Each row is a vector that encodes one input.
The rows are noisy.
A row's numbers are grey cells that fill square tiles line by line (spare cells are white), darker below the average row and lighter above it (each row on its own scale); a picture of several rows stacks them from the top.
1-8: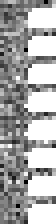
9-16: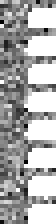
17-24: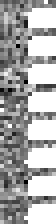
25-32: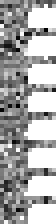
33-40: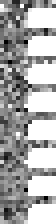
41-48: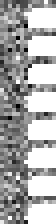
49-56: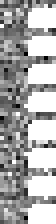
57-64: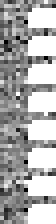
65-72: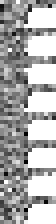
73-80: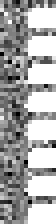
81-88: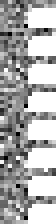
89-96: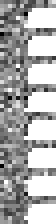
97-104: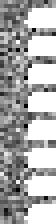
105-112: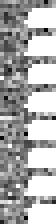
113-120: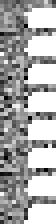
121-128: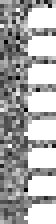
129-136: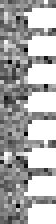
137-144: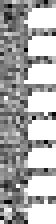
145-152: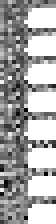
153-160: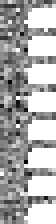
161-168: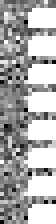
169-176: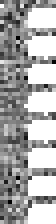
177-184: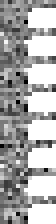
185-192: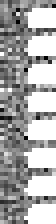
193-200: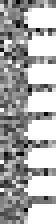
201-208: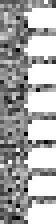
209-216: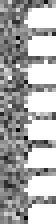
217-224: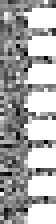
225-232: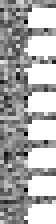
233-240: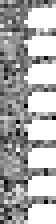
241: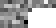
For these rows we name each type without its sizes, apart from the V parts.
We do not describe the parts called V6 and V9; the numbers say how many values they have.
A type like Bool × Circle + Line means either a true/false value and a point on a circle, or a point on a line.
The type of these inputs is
Bool × (Circle + V6) × V9.
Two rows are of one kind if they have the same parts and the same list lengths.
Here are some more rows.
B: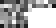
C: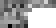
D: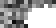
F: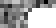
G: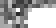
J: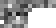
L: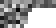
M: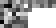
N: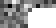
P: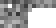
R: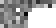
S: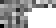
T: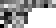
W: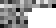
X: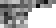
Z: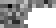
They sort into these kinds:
B, C, G, J, P, W, X, Z
D, F, L, M, N, R, S, T

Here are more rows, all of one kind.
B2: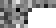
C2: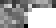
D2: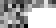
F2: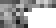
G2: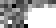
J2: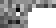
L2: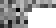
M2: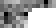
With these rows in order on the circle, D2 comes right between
B2 and J2.
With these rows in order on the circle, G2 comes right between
B2 and C2.
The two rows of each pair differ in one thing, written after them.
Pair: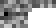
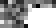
the value of V6
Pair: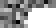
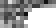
the true/false value
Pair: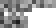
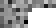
the value of V9
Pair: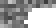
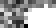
the true/false value
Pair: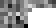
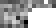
the value of V6
